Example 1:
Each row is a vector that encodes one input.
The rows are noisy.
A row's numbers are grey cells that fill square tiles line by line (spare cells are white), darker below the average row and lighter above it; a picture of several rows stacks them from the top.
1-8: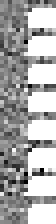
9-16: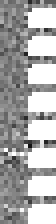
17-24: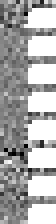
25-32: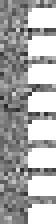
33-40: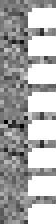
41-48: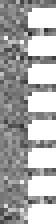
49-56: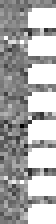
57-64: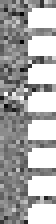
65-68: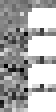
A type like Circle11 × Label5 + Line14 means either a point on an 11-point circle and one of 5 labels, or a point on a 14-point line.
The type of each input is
Bool × (Tree9 + Unit).
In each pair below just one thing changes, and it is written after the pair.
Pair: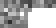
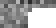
the true/false value
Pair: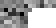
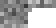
the true/false value
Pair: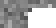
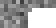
the node of the tree
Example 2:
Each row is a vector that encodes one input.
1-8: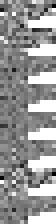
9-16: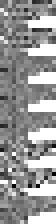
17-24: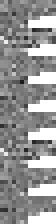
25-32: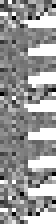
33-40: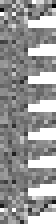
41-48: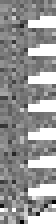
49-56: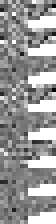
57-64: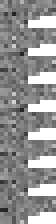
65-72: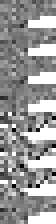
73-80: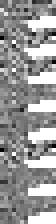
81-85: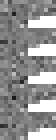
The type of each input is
Bool × (Tree10 + Unit).
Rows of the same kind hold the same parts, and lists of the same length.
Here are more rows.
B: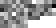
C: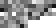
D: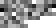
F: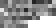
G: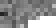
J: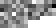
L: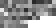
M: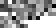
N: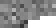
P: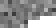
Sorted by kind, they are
B, C, D, G, J, N, P
F, L, M

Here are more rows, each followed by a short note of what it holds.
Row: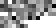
a true/false value
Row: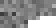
a node of a 10-node tree and a true/false value
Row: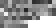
a true/false value
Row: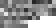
a true/false value
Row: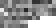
a true/false value
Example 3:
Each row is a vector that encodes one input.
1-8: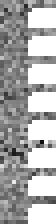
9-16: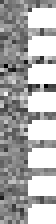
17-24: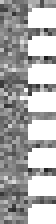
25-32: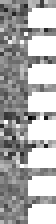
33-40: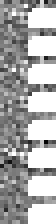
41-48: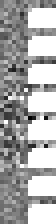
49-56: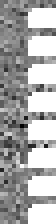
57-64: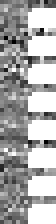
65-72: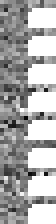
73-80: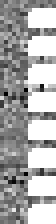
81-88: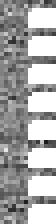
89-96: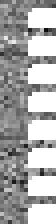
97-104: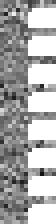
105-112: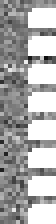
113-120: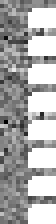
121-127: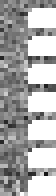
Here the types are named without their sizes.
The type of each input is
List(Line).
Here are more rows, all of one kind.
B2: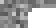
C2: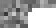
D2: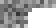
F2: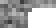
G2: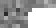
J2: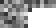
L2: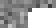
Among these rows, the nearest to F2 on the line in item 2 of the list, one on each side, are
G2 and L2.
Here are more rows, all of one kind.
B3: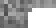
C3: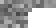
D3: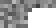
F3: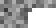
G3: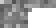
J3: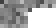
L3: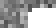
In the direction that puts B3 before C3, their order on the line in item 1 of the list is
J3, L3, D3, F3, B3, G3, C3.
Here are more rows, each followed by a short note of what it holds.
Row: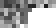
the empty list
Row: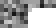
a list of one item
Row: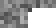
a list of two items
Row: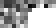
the empty list
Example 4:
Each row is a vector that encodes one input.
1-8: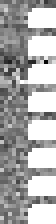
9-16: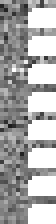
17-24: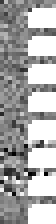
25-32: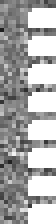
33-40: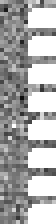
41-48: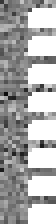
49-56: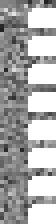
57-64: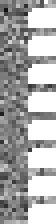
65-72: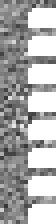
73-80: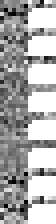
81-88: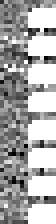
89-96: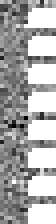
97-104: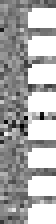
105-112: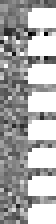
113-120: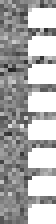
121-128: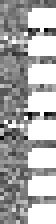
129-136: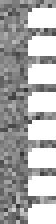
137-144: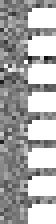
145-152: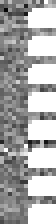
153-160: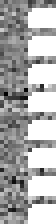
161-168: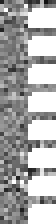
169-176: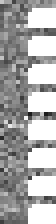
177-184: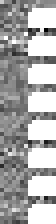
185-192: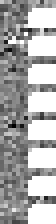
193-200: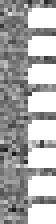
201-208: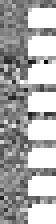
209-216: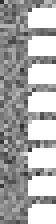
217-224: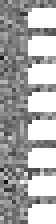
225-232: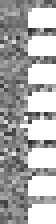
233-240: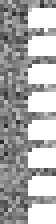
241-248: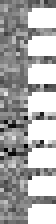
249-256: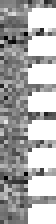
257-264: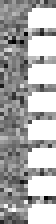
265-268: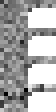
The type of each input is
List2(Line7).
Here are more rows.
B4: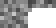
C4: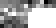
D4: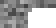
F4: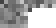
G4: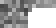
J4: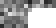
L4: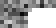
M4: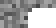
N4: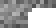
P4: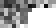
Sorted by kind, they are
B4, C4, D4, J4, L4, N4
F4, G4, M4
P4

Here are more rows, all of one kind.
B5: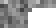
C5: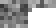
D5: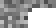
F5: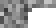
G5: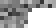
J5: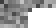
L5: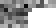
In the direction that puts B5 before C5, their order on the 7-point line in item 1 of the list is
J5, G5, D5, F5, B5, C5, L5.
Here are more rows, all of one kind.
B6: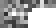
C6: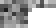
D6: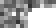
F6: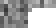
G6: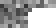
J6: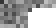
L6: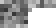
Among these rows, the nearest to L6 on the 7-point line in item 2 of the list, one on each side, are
C6 and D6.
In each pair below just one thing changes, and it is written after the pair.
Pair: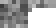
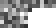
the place on the 7-point line in item 1 of the list
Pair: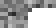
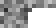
the place on the 7-point line in item 1 of the list
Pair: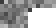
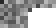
the place on the 7-point line in item 2 of the list
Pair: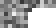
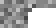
the place on the 7-point line in item 2 of the list
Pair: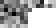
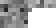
the place on the 7-point line in item 1 of the list
